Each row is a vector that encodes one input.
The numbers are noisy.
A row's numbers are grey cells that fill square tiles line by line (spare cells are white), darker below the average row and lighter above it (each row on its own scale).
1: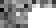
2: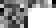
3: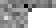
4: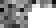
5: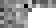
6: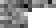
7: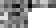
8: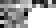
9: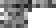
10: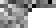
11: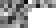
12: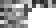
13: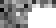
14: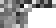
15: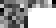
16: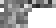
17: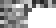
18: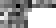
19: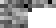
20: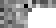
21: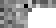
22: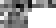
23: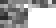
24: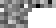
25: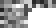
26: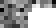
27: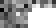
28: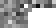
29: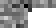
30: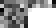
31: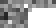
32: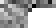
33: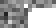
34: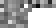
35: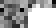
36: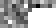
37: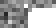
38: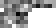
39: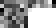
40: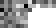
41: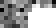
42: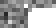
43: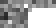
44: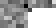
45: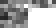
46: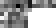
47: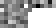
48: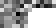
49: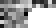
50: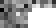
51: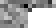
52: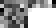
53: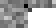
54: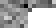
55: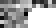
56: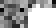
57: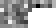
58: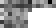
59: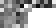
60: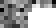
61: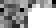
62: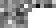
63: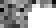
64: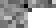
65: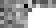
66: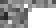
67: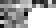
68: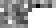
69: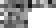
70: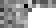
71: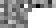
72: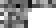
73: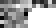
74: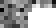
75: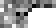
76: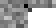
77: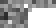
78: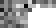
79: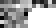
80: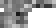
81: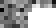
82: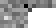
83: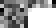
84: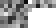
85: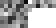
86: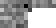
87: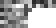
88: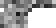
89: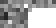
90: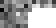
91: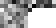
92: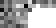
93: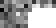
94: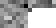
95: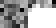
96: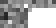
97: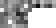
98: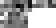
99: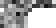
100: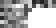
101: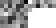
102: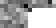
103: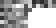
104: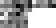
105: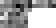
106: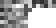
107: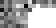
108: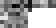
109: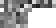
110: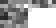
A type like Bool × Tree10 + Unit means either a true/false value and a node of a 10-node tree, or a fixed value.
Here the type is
List2(Line11).
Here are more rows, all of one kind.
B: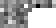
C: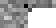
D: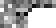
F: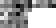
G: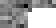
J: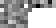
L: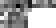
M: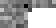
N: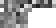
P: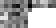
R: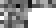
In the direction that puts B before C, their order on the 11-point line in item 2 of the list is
R, J, N, L, G, F, B, M, C, D, P.
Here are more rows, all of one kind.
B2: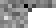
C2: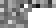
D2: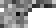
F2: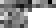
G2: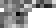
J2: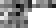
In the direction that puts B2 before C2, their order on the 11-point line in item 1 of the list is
J2, F2, B2, D2, G2, C2.
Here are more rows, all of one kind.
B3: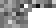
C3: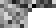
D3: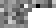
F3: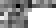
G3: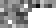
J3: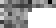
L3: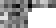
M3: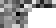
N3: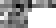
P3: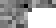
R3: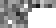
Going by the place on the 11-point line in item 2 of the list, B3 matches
C3, F3, M3 and N3.
